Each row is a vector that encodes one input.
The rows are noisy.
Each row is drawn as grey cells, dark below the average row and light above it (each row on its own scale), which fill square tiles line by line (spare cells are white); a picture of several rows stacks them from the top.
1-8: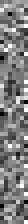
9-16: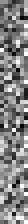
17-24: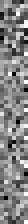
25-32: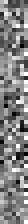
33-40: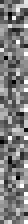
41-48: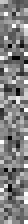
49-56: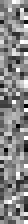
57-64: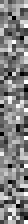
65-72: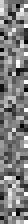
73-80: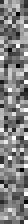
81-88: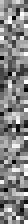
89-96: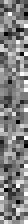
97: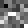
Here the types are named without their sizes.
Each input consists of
a label.
